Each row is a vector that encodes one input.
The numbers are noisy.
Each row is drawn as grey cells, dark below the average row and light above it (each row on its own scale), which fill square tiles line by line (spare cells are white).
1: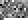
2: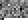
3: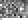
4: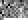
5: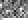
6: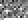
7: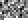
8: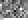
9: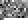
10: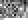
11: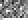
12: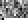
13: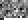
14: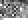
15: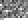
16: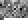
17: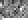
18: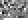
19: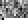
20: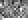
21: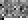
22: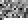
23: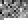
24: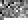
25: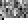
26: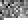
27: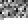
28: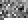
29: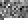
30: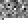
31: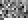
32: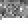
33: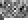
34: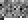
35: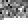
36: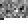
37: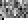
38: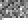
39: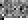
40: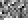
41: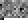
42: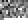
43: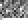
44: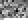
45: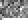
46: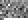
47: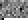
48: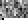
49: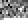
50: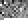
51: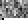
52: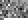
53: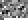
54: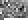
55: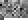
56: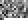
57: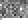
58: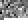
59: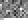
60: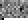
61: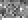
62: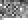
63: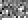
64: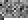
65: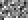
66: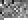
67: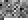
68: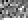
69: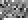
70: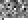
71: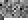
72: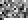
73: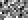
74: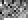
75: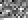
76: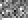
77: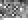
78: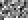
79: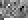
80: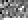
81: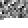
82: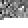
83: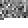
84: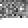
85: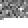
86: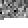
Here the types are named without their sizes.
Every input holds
a true/false value, together with a list of points on a circle.
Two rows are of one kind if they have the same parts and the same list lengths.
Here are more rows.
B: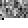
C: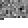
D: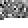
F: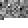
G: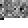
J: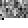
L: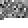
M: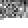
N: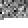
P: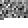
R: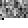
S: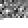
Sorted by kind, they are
B, J, R
C, F, N, P, S
D, G, L
M

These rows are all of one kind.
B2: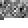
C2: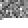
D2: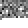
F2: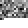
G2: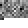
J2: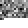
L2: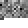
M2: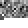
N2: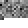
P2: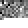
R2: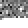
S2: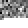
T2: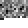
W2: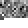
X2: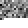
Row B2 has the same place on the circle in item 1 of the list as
D2, M2, R2 and W2.
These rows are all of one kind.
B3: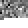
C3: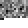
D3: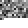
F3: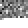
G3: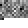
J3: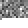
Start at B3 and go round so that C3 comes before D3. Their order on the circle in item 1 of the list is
B3, C3, D3, J3, F3, G3.
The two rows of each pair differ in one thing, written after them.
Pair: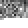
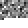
the true/false value
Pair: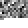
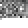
the true/false value
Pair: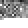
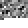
the true/false value
